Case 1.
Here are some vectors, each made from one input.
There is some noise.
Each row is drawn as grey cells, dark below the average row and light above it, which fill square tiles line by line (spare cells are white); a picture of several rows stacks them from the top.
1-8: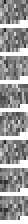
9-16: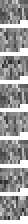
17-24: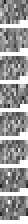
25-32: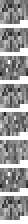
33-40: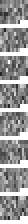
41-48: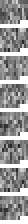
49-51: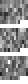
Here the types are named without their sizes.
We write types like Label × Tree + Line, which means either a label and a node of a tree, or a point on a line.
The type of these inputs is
Circle.
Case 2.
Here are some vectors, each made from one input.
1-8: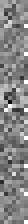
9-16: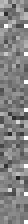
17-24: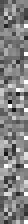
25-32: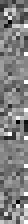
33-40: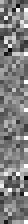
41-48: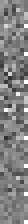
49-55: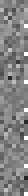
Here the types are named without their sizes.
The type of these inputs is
Line.
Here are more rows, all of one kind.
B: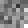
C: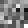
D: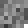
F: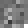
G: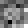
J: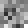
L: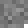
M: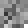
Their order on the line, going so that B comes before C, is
F, J, B, G, M, C, D, L.
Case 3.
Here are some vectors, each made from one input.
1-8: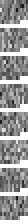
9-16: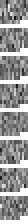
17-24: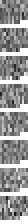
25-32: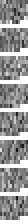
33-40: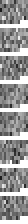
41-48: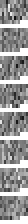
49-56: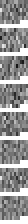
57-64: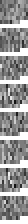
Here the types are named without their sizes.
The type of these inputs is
Tree.
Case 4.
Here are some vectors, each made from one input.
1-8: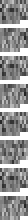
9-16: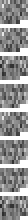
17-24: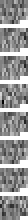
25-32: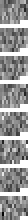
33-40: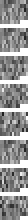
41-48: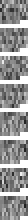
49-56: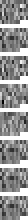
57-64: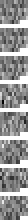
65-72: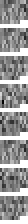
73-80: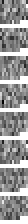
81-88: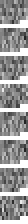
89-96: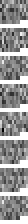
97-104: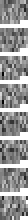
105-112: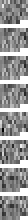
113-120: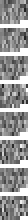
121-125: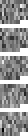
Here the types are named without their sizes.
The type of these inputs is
Label.
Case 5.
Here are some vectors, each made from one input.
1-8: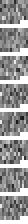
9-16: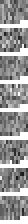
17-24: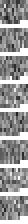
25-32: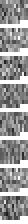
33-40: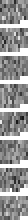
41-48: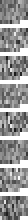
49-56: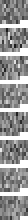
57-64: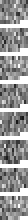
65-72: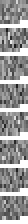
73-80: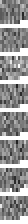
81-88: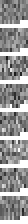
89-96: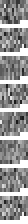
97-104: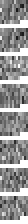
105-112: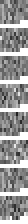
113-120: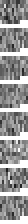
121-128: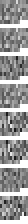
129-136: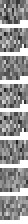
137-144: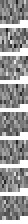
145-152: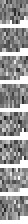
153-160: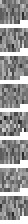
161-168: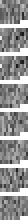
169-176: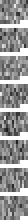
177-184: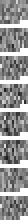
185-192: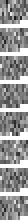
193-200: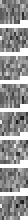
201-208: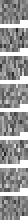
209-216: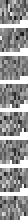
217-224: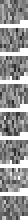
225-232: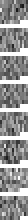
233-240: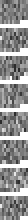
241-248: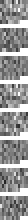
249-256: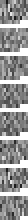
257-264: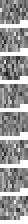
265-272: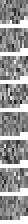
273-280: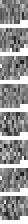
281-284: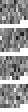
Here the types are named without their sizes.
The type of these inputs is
Tree.
